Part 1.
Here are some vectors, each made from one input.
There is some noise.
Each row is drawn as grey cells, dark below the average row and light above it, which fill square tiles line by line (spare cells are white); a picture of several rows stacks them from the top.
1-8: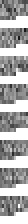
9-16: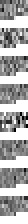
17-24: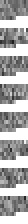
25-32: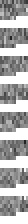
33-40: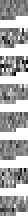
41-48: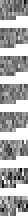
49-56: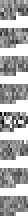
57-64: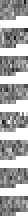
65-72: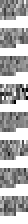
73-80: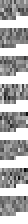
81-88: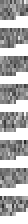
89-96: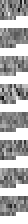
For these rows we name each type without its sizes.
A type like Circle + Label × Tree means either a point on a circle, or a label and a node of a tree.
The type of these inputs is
List(Line).
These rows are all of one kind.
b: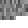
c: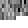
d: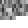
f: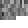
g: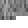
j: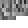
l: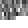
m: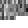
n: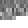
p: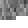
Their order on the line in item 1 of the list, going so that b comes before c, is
j, b, m, g, p, l, c, d, n, f.
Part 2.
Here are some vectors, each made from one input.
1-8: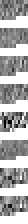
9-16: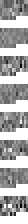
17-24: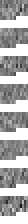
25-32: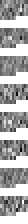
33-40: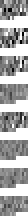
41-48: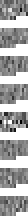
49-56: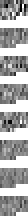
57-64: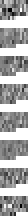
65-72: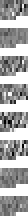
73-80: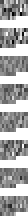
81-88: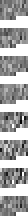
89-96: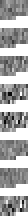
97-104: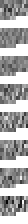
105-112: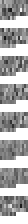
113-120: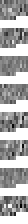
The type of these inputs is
List2(Line11).
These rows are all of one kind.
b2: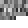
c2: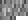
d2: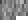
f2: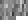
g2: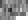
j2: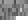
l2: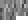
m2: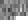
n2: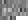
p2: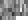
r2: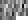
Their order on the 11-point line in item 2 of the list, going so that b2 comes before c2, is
b2, f2, m2, g2, p2, j2, n2, r2, l2, d2, c2.
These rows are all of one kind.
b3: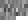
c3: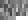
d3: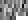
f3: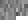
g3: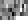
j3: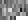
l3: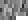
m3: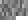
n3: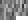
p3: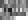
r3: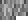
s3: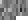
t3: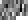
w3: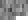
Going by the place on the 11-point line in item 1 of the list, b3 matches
f3, j3 and r3.
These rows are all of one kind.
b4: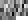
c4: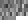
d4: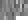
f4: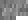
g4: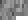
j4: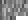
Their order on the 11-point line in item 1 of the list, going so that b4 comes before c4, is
b4, f4, c4, d4, j4, g4.
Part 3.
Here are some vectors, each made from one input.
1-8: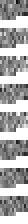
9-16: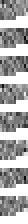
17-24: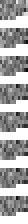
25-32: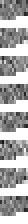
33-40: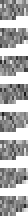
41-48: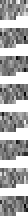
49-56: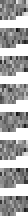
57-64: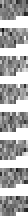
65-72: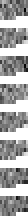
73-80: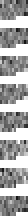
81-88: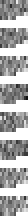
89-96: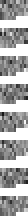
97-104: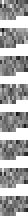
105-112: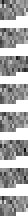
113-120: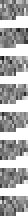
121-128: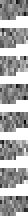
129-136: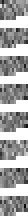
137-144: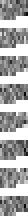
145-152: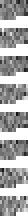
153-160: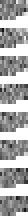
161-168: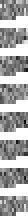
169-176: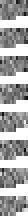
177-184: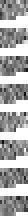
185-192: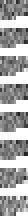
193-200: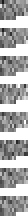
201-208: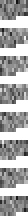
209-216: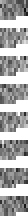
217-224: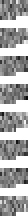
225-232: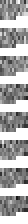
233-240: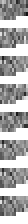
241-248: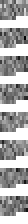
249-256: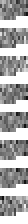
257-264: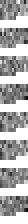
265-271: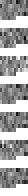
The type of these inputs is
Bool × Tree17.
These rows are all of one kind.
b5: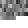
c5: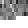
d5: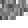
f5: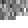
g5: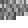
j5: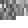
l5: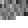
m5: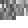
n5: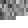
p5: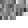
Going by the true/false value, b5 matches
c5 and l5.
